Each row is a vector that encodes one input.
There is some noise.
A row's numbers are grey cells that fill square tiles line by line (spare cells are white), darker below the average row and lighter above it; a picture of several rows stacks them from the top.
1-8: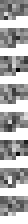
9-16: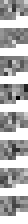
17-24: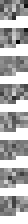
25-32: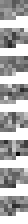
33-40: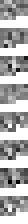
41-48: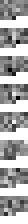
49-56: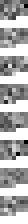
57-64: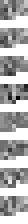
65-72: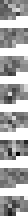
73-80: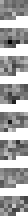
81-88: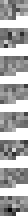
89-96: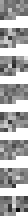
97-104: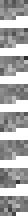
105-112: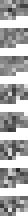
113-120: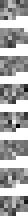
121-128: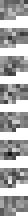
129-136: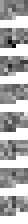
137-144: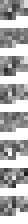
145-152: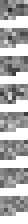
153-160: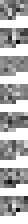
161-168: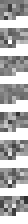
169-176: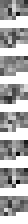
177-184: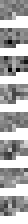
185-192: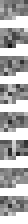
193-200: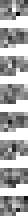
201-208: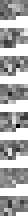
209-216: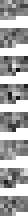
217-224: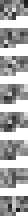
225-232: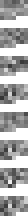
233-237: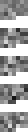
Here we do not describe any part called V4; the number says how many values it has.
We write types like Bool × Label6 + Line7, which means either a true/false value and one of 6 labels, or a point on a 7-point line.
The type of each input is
Bool × (Label6 + Line7) + V4.
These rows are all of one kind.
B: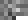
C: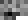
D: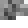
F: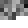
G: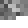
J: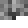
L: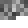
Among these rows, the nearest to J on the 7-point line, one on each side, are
D and L.
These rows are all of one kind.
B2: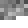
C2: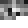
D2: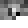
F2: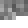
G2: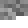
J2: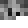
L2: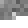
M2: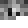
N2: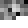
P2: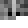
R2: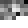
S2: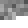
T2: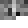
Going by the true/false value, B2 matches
F2, G2, L2 and S2.
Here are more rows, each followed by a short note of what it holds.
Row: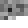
a value of V4
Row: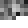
one of 6 labels and a true/false value
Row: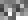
a point on a 7-point line and a true/false value
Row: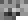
a point on a 7-point line and a true/false value
